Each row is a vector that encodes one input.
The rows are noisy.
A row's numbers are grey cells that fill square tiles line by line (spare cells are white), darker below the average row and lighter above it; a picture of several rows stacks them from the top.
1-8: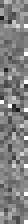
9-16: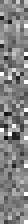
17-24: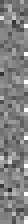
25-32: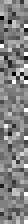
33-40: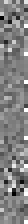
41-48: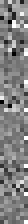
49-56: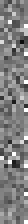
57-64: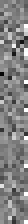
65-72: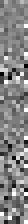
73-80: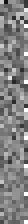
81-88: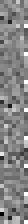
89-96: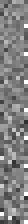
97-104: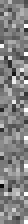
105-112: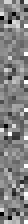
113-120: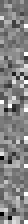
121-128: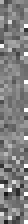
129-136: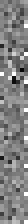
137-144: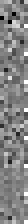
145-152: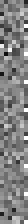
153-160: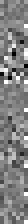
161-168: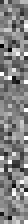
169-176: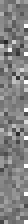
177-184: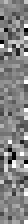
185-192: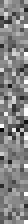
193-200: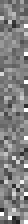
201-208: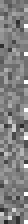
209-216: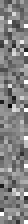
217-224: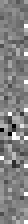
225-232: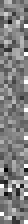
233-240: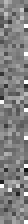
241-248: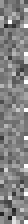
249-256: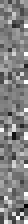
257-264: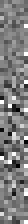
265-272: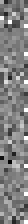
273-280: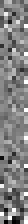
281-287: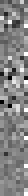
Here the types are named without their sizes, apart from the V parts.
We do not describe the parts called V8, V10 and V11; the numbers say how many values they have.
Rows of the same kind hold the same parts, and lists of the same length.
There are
2 kinds of row.
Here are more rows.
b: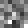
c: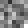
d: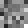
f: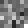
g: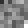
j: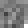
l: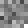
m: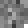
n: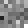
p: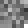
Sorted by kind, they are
b, c, d, g, j, l, m, n, p
f

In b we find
two labels, a value of V8 and a value of V11.
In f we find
a true/false value and a value of V10.
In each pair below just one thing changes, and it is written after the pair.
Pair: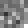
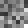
one of the two labels
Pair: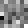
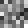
the value of V8
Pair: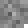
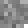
the value of V11
